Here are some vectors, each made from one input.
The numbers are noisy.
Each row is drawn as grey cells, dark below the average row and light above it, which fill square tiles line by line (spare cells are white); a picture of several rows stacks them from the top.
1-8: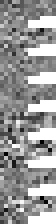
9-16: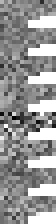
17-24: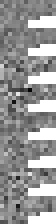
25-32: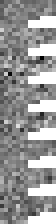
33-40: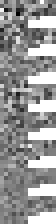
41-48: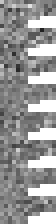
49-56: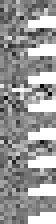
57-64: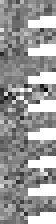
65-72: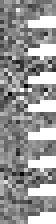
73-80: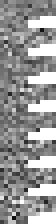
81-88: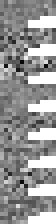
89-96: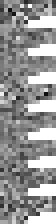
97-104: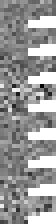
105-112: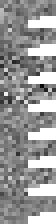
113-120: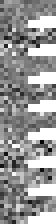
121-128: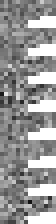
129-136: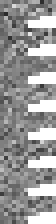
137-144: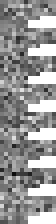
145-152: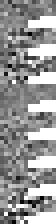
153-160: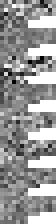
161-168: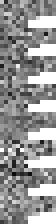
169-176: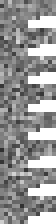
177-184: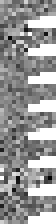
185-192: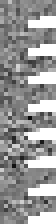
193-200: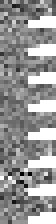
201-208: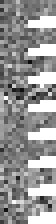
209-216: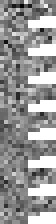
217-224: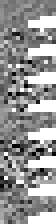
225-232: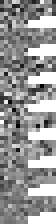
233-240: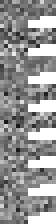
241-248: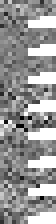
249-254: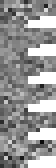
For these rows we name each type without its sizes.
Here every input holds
either a fixed value, or four true/false values.
